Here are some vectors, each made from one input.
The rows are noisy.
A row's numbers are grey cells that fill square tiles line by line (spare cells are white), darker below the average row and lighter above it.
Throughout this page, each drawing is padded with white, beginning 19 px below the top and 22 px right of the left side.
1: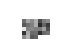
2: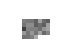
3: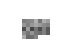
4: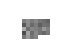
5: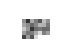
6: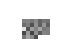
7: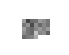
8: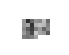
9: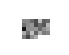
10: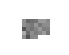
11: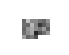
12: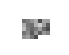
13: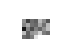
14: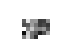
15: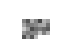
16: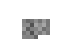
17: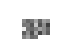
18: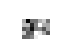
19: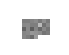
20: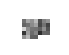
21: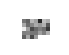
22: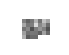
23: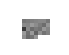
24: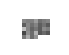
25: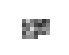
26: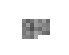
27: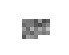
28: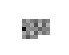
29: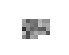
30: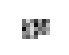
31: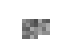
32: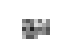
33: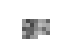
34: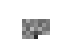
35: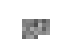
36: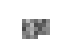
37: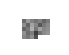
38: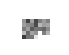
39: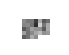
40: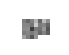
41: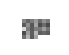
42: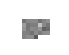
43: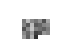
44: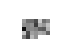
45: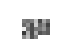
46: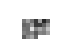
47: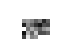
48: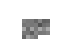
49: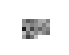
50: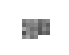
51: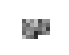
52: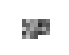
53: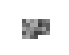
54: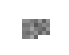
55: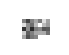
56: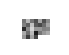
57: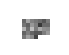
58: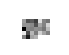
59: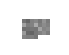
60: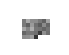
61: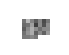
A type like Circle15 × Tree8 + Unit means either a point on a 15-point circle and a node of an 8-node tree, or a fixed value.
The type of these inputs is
Bool × Label5 + Unit.
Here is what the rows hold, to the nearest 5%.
About 5% of them hold a fixed value. The rest hold one of 5 labels and a true/false value.
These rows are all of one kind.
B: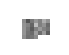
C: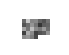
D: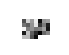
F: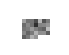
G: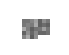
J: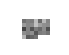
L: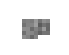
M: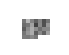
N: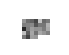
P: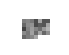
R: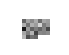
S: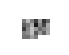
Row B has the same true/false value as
F and N.
